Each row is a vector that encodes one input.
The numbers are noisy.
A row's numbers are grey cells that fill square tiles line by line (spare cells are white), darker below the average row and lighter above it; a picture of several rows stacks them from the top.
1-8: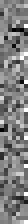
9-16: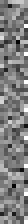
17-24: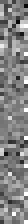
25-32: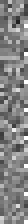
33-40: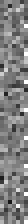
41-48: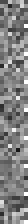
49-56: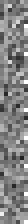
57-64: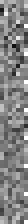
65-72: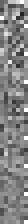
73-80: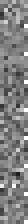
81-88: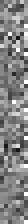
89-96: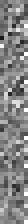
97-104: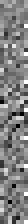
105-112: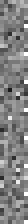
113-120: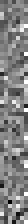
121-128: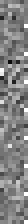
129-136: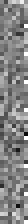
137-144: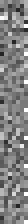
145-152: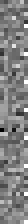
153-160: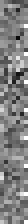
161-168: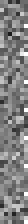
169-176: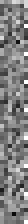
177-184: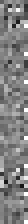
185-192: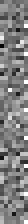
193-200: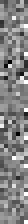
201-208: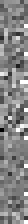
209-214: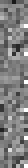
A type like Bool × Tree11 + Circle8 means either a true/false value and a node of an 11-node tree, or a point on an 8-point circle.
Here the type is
Bool × Bool × Bool × Bool × (Label10 + Line8) × Tree9.
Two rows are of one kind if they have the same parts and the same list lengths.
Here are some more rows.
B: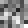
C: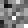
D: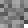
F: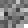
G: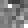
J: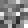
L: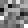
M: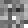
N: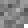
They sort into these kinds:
B, C, F, G, J, M
D, L, N

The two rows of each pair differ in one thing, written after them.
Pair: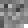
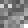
the label
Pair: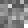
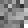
the node of the tree
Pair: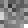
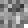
one of the four true/false values
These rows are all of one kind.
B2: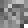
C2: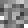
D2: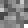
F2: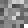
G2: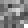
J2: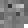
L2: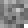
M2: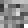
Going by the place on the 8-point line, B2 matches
C2 and F2.
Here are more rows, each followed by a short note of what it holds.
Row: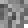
a point on an 8-point line, a node of a 9-node tree and four true/false values
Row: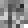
one of 10 labels, a node of a 9-node tree and four true/false values
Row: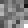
one of 10 labels, a node of a 9-node tree and four true/false values
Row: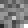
one of 10 labels, a node of a 9-node tree and four true/false values
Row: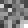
one of 10 labels, a node of a 9-node tree and four true/false values
